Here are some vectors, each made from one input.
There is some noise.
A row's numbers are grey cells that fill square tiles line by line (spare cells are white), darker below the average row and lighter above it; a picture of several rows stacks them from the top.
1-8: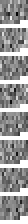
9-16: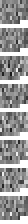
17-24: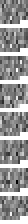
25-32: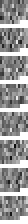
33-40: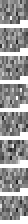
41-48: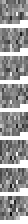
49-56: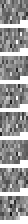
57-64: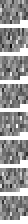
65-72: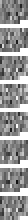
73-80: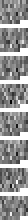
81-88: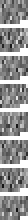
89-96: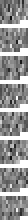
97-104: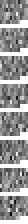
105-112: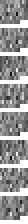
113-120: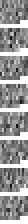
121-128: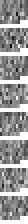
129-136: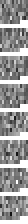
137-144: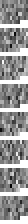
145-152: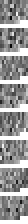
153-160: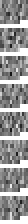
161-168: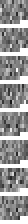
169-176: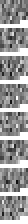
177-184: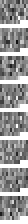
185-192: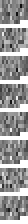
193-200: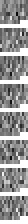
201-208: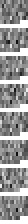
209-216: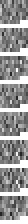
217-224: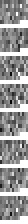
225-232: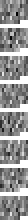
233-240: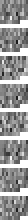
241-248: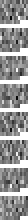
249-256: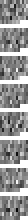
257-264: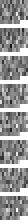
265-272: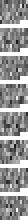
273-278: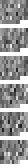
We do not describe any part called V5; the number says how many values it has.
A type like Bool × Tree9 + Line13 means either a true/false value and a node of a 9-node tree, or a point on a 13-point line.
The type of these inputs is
(Bool × Bool × Bool + Unit) × V5 + Circle17.
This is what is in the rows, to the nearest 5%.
About 50% of them hold a point on a 17-point circle. The rest hold a value of V5, together with either a fixed value, or three true/false values.
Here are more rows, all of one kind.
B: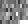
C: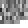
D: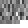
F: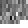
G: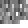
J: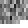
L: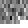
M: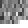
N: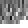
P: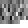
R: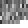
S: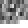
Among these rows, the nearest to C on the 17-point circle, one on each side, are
B and M.
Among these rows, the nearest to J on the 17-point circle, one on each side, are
L and S.
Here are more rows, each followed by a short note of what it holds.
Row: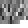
a point on a 17-point circle
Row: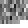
a point on a 17-point circle
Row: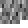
a value of V5
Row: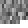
a value of V5
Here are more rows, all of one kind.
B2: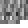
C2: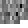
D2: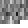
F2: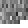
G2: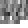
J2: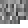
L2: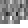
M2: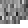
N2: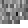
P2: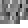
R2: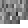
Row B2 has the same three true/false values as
D2 and L2.
